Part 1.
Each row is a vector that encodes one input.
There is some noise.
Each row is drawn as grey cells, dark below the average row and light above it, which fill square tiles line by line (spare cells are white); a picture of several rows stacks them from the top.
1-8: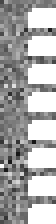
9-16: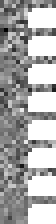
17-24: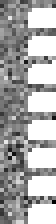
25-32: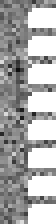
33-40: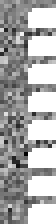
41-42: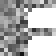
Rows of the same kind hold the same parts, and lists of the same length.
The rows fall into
2 kinds.
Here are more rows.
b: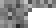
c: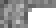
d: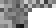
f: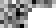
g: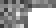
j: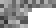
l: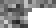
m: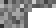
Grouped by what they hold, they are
b, c, d, g, j, l, m
f

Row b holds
three true/false values.
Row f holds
a fixed value.
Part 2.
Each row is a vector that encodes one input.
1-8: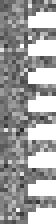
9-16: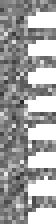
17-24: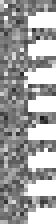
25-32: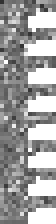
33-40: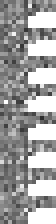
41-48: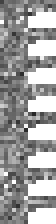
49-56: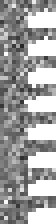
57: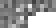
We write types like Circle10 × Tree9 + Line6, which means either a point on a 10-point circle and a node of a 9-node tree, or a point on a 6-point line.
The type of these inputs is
Circle10.
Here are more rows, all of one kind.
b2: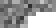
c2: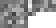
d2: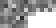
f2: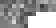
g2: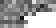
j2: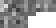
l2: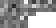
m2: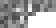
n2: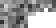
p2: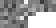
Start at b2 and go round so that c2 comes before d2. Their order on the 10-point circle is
b2, f2, c2, m2, p2, l2, j2, n2, d2, g2.
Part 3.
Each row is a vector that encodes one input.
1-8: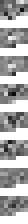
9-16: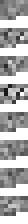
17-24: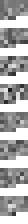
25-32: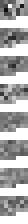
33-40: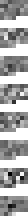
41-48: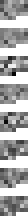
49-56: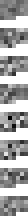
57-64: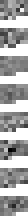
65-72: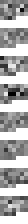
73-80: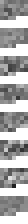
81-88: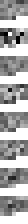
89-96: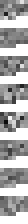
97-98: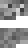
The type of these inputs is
Line9.
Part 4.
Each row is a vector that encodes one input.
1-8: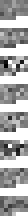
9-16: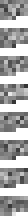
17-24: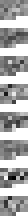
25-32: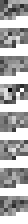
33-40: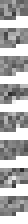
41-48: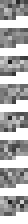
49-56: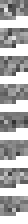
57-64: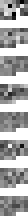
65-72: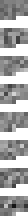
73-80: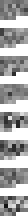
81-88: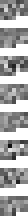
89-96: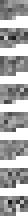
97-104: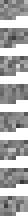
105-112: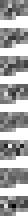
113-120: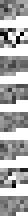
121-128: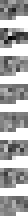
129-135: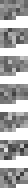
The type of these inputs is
Line9.
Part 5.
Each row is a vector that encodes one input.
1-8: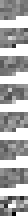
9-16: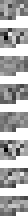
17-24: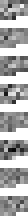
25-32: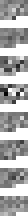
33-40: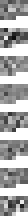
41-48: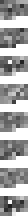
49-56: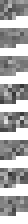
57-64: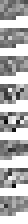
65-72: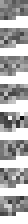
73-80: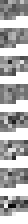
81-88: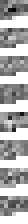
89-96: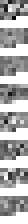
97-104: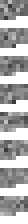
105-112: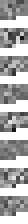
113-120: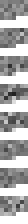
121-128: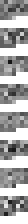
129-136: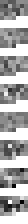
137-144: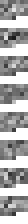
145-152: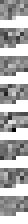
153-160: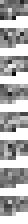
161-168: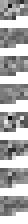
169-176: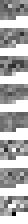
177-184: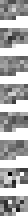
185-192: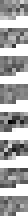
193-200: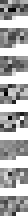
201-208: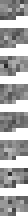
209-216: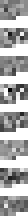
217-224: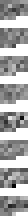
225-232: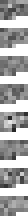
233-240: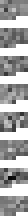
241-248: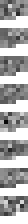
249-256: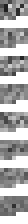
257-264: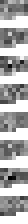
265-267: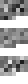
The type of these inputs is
Circle19.
